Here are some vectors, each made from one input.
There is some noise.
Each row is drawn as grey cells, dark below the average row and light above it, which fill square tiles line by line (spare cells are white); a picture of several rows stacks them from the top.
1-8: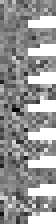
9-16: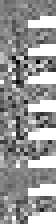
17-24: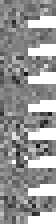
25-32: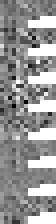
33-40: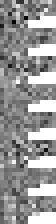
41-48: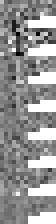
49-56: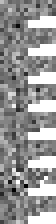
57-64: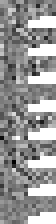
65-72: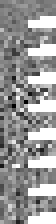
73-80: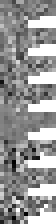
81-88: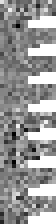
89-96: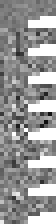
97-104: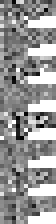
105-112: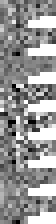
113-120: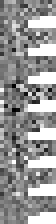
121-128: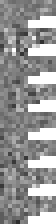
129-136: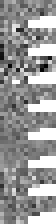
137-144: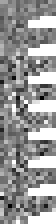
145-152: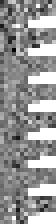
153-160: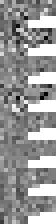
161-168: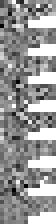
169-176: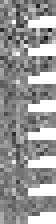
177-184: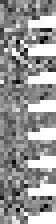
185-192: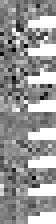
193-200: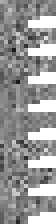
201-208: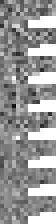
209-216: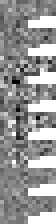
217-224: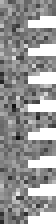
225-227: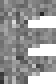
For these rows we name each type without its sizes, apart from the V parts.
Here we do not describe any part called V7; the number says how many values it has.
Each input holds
a point on a line, together with either four true/false values, or a list of values of V7.
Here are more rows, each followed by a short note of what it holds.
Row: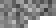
a point on a line, together with a list of two items
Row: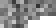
a point on a line and four true/false values
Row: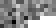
a point on a line, together with a list of two items
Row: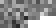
a point on a line, together with a list of one item
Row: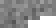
a point on a line, together with a list of two items
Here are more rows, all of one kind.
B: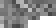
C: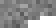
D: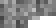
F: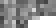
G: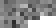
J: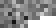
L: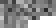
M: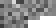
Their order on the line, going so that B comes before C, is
J, B, C, M, L, D, F, G.
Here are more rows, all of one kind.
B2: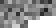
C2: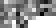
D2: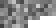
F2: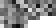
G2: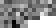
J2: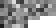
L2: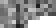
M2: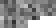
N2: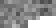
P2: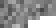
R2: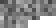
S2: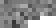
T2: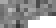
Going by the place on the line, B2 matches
D2 and S2.
